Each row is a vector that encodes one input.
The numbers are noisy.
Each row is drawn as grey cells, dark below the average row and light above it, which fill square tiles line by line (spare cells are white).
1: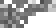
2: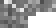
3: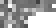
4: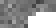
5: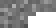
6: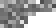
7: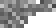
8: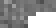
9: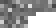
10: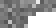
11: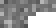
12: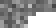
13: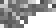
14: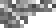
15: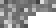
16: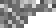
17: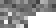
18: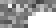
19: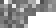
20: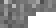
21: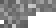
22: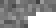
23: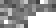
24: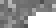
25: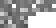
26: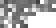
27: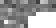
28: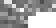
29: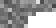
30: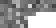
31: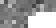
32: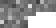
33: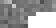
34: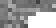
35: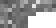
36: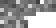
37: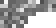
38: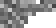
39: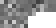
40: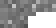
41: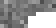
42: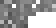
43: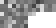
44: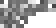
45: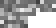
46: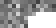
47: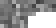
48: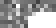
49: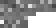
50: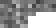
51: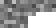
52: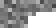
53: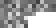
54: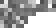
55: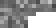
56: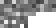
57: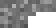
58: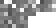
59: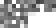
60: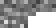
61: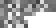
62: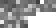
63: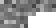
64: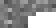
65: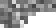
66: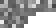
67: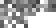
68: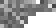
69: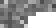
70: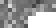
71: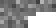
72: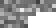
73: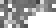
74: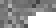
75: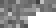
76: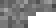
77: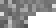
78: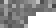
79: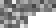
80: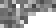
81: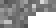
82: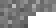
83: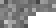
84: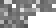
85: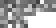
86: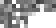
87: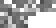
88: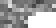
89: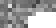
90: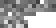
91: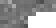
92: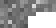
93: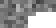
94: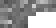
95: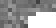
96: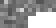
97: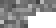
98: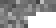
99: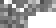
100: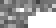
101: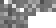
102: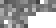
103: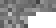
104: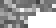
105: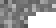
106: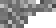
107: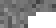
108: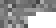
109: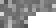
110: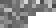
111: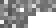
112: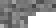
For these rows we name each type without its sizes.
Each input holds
a point on a line.
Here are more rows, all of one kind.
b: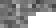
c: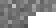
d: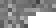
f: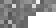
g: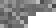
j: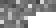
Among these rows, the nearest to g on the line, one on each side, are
c and d.
